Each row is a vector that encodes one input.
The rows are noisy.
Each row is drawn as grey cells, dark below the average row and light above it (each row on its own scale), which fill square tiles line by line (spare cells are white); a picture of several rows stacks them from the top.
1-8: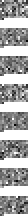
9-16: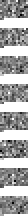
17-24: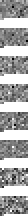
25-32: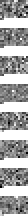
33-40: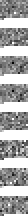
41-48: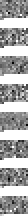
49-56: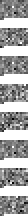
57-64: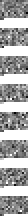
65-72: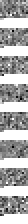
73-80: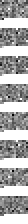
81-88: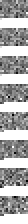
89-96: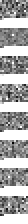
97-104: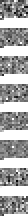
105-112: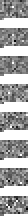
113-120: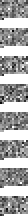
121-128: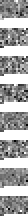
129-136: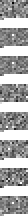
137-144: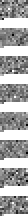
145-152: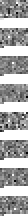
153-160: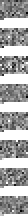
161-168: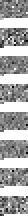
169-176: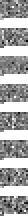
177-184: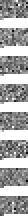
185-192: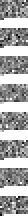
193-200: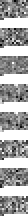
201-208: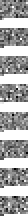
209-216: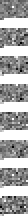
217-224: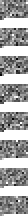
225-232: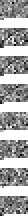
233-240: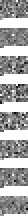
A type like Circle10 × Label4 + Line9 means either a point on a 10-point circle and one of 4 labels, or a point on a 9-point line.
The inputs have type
Bool × Bool × Bool × Label9 + Line9.
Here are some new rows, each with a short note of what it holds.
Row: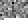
a point on a 9-point line
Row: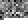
one of 9 labels and three true/false values
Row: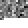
one of 9 labels and three true/false values
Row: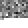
one of 9 labels and three true/false values
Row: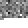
one of 9 labels and three true/false values
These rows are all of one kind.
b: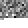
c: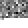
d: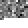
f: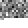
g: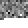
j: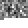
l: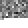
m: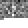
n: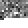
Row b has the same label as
c and l.
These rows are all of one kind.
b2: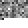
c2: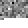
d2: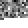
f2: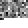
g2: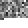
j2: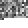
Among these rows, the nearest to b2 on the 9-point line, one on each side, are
c2 and j2.
